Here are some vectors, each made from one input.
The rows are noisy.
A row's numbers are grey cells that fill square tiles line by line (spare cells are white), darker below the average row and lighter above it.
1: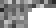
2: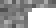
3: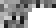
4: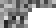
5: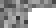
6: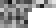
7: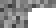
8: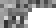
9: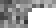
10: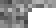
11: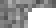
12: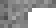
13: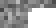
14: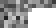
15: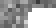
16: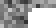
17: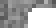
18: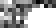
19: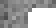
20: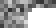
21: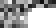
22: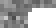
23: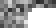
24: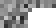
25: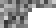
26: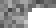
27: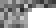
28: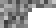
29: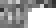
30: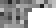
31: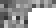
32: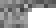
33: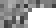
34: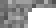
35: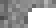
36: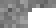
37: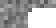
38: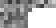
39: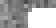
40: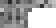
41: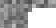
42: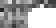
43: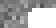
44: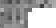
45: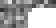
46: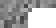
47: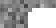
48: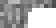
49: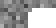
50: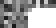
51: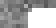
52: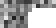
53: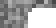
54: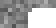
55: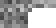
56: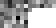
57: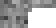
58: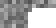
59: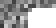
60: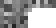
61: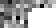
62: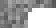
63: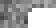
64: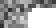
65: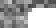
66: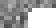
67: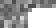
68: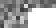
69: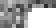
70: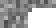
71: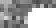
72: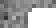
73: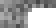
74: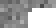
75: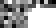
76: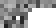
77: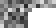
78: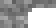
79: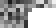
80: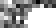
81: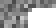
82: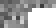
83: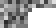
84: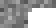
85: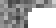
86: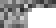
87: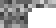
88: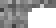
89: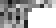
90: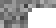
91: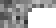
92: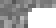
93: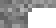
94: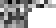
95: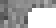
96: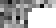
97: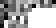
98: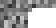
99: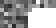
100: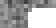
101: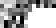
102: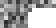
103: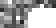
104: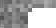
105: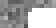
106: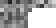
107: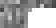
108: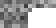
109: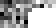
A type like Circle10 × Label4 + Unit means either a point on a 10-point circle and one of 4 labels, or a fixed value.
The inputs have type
List2(Circle5).
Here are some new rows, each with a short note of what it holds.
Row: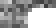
a list of one item
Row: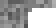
a list of one item
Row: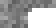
a list of one item
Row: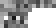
a list of one item
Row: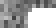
a list of one item
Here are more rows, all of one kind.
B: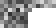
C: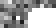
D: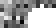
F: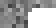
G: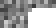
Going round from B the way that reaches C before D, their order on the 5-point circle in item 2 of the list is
B, C, G, F, D.
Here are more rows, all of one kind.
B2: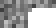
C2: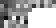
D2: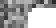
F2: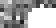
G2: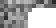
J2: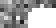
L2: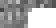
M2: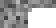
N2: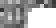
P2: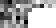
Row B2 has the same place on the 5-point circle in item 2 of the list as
G2 and M2.
